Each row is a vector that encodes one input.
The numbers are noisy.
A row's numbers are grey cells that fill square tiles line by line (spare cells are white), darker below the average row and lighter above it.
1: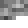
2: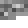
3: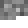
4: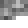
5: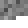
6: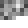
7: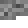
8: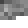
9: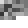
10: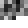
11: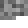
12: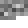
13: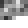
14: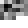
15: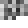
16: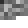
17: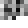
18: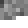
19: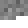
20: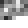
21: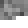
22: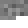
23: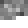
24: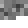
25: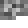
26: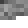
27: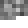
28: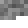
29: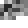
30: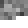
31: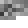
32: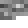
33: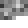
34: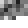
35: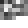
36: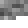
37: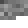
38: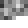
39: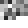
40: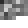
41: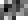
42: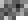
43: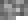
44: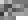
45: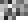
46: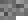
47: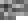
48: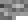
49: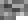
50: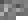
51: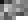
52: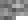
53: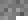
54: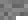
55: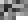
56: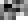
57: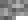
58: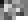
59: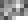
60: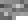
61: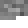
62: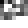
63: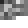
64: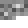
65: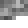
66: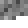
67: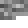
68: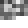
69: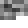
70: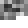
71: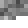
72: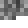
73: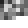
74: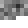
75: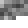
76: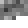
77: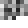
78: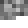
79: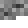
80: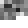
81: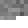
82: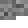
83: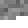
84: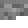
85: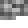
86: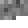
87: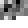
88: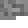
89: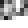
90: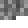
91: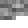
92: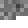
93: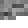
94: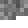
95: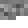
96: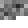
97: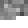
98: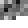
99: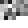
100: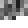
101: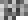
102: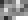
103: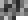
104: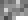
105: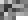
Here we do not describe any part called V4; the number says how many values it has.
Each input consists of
a list of up to two items, each a true/false value and a value of V4.
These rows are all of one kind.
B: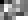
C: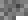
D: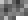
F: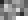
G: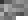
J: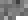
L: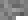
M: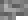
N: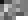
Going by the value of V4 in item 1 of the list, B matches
C, G and N.
